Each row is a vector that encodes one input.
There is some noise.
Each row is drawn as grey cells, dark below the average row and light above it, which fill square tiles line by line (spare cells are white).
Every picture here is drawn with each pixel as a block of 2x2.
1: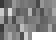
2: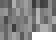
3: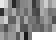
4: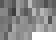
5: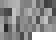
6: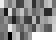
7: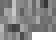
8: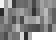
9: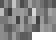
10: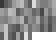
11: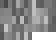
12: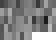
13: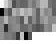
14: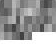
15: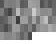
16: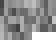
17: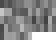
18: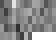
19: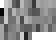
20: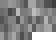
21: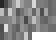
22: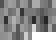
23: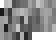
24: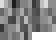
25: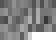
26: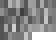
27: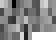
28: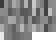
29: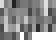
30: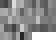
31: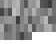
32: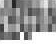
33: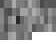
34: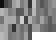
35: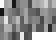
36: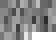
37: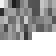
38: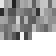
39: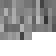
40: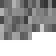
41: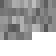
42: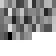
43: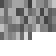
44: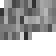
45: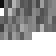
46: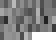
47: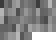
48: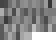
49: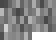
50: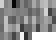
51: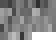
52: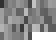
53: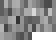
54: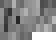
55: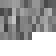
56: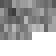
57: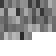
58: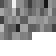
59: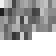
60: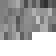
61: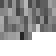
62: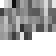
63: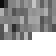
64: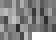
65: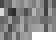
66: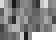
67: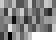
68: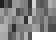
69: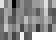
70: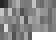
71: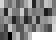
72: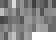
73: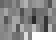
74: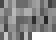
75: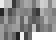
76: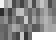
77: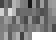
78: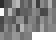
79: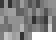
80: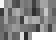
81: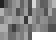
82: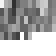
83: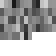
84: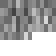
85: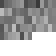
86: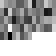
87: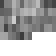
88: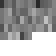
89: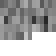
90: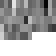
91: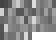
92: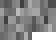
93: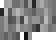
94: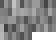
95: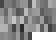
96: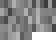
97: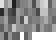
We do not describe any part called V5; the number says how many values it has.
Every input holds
a list of up to two items, each a true/false value and a value of V5.
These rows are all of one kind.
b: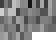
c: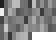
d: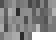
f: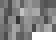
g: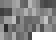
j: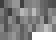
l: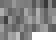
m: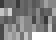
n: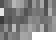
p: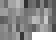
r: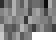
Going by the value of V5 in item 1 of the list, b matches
d and m.
